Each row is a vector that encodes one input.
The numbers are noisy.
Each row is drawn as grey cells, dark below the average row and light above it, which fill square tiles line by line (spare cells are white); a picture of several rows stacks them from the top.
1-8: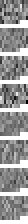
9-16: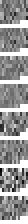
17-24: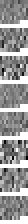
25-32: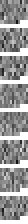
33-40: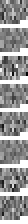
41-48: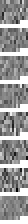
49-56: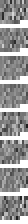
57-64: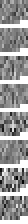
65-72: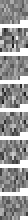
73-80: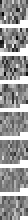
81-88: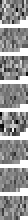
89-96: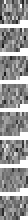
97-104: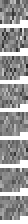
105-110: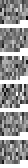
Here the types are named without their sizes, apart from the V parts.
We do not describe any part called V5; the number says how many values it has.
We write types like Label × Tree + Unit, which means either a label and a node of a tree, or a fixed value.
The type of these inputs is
List(Line) + V5 × V5.
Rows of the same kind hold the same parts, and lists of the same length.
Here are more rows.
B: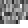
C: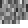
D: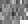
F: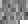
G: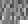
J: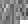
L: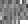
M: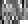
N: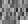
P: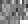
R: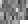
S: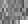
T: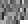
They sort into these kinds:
B, M
C, D, L, N, P
F, G, J, R, S
T

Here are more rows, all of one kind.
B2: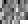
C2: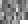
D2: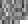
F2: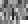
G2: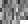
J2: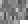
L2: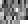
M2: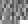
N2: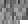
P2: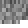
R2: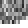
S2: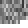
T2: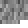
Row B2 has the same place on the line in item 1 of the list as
G2, S2 and T2.
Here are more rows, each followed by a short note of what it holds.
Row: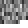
the empty list
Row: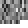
two values of V5
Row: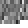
two values of V5
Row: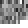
a list of one item
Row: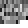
the empty list
